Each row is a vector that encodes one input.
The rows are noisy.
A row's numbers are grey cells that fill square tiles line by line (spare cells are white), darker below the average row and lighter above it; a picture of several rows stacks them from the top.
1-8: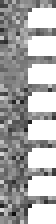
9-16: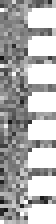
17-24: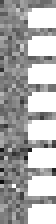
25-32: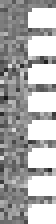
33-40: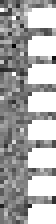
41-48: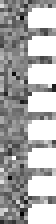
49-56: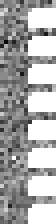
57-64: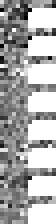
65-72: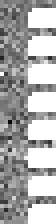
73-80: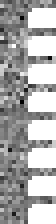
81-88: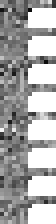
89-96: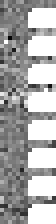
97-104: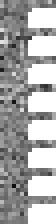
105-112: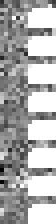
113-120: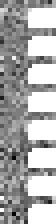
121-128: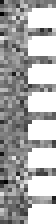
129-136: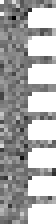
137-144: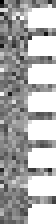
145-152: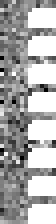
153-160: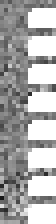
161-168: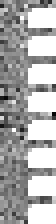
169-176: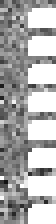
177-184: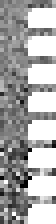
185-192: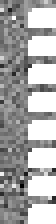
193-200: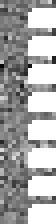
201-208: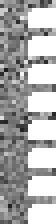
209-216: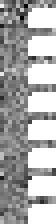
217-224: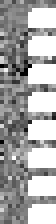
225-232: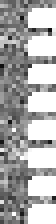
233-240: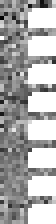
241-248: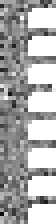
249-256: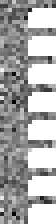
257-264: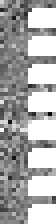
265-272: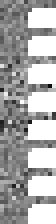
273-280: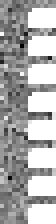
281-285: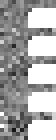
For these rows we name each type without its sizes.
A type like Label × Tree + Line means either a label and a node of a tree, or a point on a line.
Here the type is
(Bool × Bool × Bool + Line) × Line.
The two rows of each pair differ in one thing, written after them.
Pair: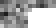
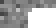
the place on the line
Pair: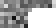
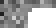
the place on the line
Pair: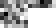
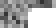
one of the three true/false values
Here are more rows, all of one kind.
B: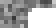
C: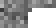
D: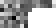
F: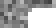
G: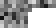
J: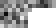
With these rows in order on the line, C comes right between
D and J.
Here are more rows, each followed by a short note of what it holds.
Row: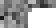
a point on a line and three true/false values
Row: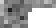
a point on each of two lines
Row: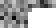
a point on a line and three true/false values
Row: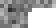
a point on each of two lines
